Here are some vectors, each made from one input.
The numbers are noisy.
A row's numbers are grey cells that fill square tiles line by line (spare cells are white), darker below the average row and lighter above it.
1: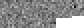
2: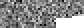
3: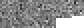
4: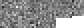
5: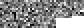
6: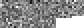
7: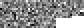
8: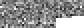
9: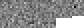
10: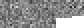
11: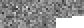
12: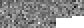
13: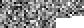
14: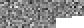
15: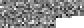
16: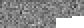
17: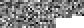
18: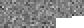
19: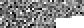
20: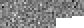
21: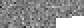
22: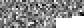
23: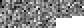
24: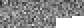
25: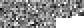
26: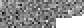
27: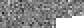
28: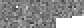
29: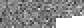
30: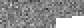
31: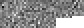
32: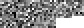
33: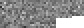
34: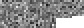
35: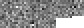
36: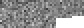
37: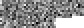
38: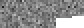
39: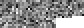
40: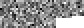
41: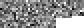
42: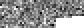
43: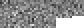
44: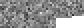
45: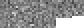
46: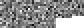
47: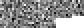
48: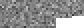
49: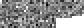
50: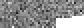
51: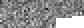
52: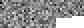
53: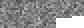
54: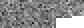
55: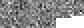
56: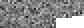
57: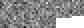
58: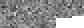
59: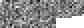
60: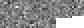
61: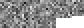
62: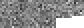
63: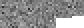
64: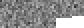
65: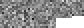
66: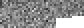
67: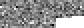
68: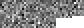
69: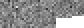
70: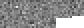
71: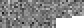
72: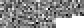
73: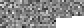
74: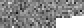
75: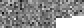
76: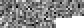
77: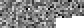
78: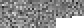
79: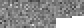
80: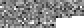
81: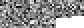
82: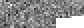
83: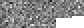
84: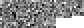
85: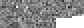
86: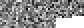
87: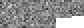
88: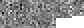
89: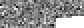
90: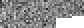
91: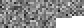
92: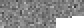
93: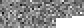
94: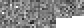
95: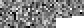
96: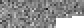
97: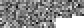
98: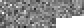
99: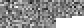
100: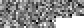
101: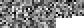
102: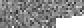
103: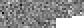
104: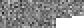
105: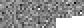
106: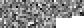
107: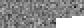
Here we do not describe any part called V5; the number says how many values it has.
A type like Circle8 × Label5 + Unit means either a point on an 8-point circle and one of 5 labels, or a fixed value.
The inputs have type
Bool × V5 + List3(Line4).
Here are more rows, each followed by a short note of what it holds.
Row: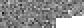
a list of one item
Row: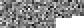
a true/false value and a value of V5
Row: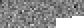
a list of three items
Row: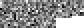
a true/false value and a value of V5
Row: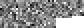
a true/false value and a value of V5
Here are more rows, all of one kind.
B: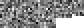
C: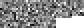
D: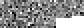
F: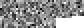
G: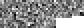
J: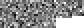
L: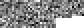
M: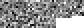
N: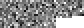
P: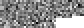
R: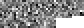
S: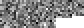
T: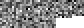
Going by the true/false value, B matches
L, P, S and T.
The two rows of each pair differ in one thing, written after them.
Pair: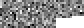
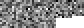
the true/false value
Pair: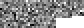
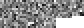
the value of V5
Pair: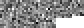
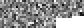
the true/false value
